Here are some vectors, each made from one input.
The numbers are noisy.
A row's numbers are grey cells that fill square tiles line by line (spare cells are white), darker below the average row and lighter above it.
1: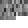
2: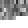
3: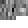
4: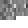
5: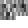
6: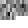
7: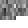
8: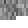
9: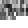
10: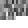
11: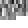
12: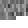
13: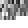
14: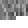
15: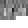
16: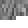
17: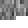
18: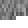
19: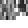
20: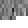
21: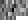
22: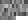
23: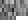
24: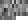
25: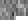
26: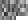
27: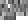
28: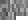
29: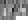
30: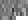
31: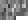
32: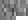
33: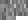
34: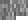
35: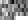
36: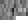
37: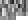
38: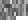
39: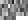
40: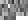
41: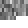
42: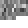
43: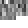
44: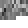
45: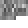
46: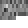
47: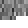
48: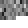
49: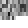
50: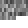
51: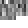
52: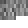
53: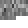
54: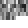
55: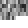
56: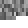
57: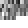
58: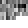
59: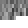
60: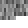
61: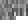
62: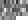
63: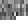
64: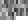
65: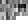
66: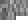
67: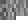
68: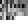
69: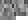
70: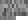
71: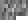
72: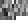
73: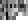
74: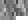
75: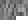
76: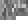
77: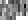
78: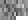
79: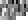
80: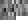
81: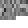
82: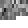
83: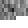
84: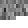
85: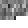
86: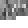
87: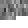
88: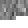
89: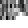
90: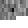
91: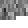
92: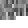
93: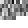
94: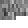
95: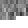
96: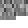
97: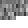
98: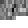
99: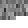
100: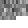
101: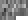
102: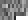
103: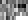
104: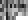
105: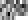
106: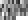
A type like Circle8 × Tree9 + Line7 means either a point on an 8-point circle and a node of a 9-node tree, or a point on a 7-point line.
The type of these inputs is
Bool × Tree11 + Line8.
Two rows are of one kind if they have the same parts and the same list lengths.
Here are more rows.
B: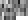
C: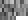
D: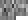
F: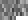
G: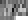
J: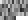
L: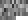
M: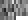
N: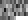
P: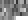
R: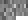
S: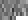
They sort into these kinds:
B, J
C, D, F, G, L, M, N, P, R, S

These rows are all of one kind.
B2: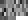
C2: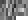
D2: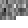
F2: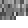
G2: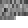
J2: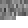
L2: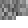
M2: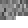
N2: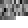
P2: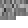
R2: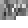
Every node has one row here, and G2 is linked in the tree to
F2, N2 and R2.
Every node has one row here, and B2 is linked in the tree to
M2.
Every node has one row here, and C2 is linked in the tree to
F2.
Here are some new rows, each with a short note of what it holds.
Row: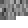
a node of an 11-node tree and a true/false value
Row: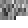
a node of an 11-node tree and a true/false value
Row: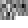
a point on an 8-point line
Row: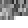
a node of an 11-node tree and a true/false value
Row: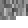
a node of an 11-node tree and a true/false value
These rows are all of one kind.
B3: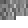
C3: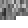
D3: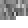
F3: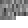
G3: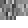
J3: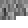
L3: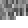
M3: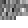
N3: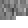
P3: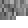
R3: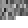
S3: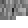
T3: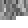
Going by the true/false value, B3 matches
C3, F3, J3 and R3.
